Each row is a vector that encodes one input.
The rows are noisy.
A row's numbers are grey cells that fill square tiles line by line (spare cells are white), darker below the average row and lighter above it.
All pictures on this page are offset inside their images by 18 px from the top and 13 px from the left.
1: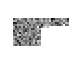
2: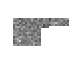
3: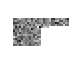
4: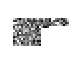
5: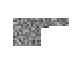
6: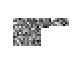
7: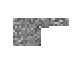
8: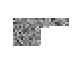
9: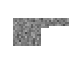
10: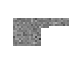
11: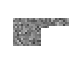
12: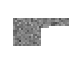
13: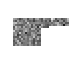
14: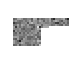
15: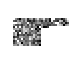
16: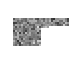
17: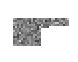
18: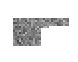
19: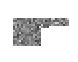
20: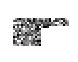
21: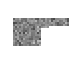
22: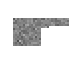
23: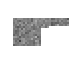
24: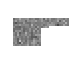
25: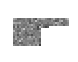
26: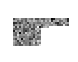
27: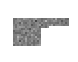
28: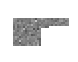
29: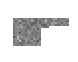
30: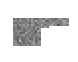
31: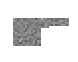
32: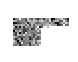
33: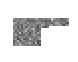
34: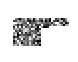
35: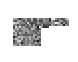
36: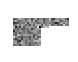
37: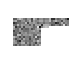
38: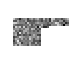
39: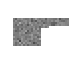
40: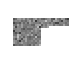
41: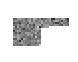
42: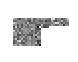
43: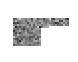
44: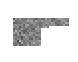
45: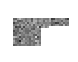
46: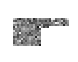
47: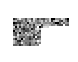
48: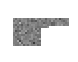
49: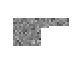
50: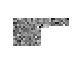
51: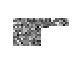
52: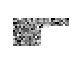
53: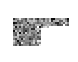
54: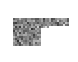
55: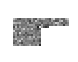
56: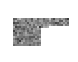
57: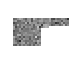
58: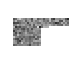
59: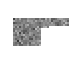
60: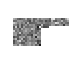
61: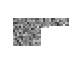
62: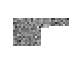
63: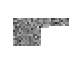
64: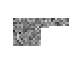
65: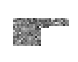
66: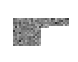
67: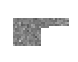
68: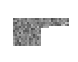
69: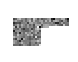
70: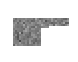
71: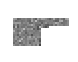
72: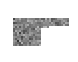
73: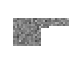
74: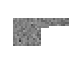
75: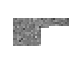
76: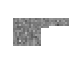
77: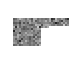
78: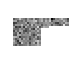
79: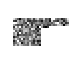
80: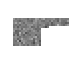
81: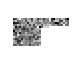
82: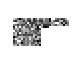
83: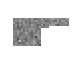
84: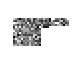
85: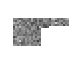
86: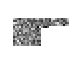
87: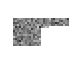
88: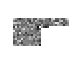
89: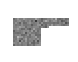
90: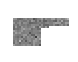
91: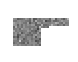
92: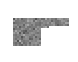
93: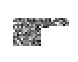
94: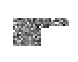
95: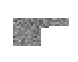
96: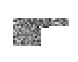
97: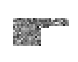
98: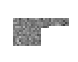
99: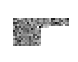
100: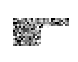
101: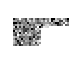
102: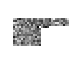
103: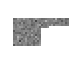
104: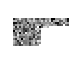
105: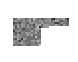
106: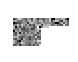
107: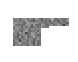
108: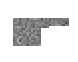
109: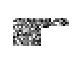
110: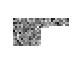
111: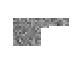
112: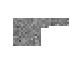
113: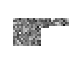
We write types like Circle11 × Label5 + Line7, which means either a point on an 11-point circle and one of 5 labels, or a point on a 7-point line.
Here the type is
Bool × Line11.
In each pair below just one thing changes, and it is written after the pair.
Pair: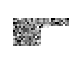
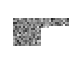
the true/false value
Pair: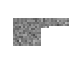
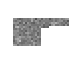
the place on the 11-point line
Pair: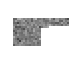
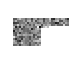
the place on the 11-point line
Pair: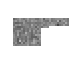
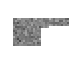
the true/false value
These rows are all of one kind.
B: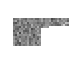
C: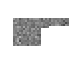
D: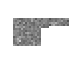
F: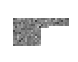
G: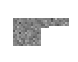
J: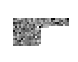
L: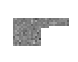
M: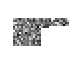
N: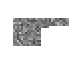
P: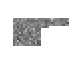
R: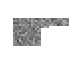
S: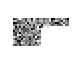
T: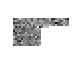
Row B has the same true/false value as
D, G, L and R.
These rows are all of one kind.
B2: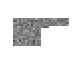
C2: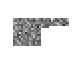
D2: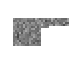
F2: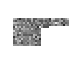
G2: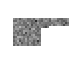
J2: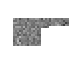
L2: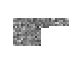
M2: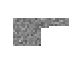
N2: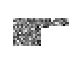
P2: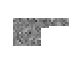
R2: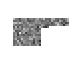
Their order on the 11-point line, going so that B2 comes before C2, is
B2, G2, J2, F2, C2, D2, N2, P2, L2, M2, R2.
